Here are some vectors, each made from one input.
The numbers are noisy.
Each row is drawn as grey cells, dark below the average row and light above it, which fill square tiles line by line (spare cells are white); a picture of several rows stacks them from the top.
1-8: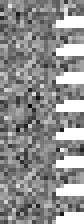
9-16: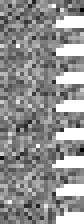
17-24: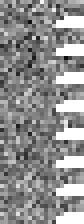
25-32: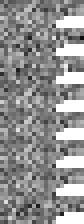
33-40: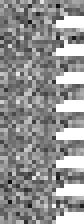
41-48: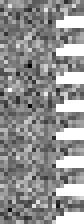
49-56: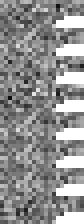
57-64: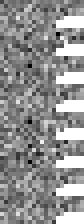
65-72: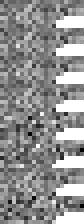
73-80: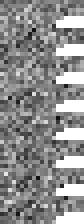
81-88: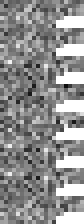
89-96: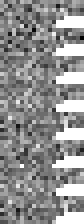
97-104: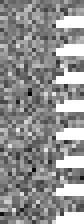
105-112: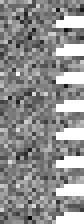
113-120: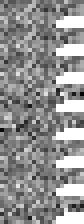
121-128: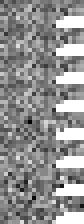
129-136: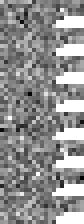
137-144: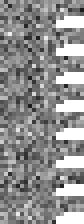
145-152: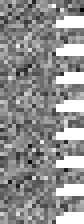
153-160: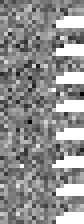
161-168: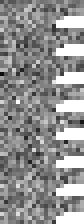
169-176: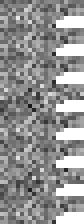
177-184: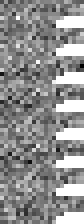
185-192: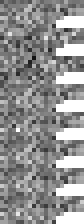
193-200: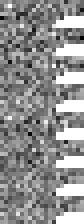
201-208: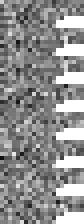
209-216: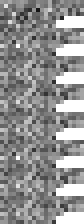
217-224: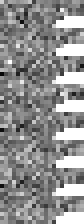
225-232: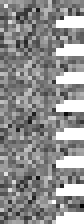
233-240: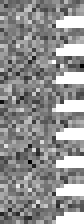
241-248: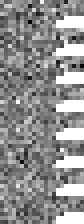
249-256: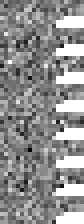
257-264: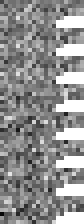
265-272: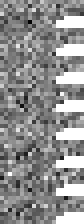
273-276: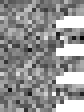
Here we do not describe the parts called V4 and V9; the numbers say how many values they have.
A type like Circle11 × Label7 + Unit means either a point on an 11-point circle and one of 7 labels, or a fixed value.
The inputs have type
(Circle6 + V4) × V9 + Tree13 + Unit.
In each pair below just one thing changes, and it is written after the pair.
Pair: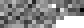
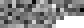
the value of V4
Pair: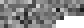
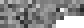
the value of V4
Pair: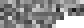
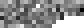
the value of V9
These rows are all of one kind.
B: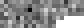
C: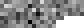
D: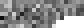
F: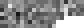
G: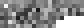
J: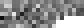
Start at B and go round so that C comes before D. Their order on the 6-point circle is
B, F, C, G, J, D.
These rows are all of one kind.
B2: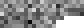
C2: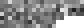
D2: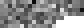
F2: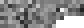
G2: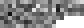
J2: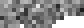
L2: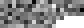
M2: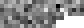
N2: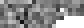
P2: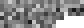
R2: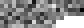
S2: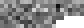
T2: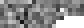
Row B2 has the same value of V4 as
C2 and F2.
